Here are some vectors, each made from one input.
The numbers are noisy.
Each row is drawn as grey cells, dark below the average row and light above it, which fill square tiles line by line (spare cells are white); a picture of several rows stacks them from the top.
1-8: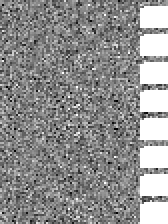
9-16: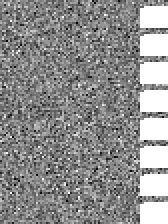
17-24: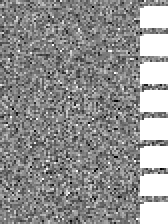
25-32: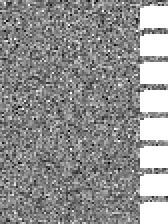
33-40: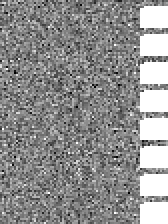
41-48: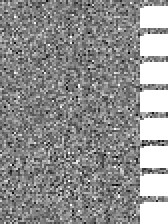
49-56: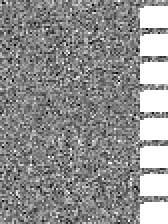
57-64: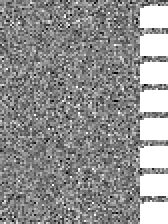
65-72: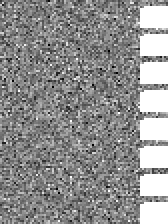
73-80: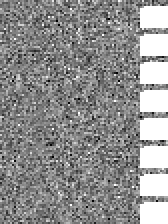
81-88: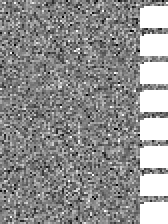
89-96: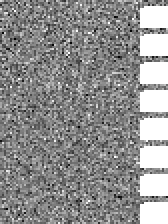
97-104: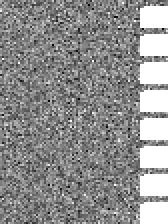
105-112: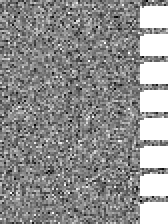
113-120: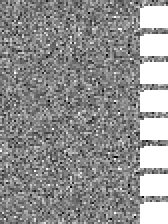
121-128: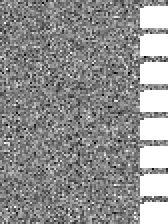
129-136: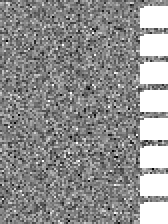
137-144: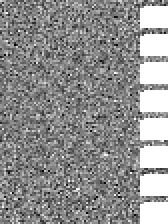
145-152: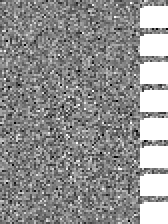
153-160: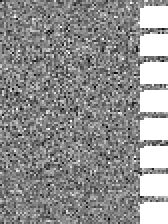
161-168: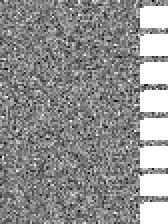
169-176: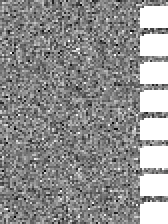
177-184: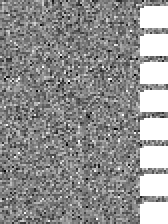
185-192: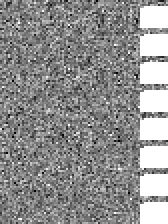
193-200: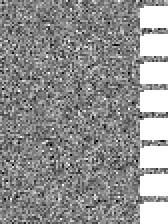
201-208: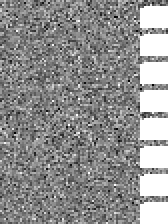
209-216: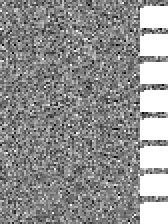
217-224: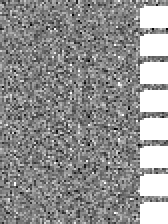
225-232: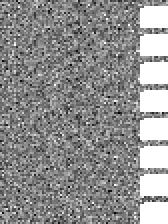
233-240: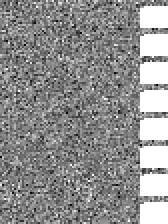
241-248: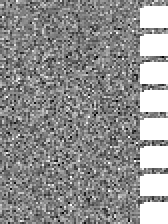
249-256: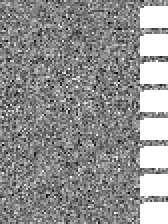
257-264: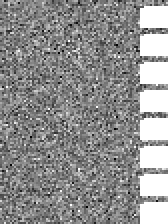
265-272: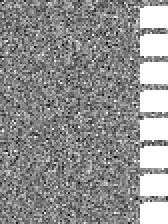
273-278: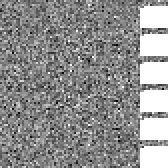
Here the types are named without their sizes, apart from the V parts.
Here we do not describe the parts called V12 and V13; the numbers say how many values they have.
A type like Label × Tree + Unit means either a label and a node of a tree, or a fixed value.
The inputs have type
Circle × (Tree + Unit) × V12 × V13.
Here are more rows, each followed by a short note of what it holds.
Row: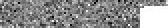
a point on a circle, a value of V12 and a value of V13
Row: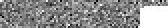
a point on a circle, a node of a tree, a value of V12 and a value of V13
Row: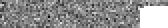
a point on a circle, a node of a tree, a value of V12 and a value of V13
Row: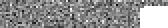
a point on a circle, a node of a tree, a value of V12 and a value of V13
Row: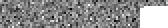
a point on a circle, a node of a tree, a value of V12 and a value of V13
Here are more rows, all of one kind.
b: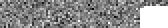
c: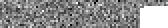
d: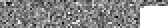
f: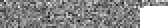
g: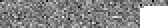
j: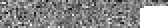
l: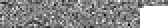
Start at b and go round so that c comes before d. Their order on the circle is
b, l, f, g, j, c, d.
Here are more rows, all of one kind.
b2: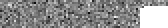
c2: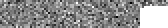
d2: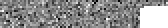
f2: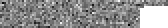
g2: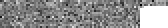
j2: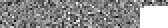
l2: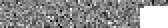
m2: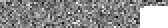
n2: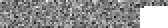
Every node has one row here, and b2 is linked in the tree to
c2, f2, g2 and l2.
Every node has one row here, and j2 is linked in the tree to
l2.
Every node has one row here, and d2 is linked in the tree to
f2 and n2.
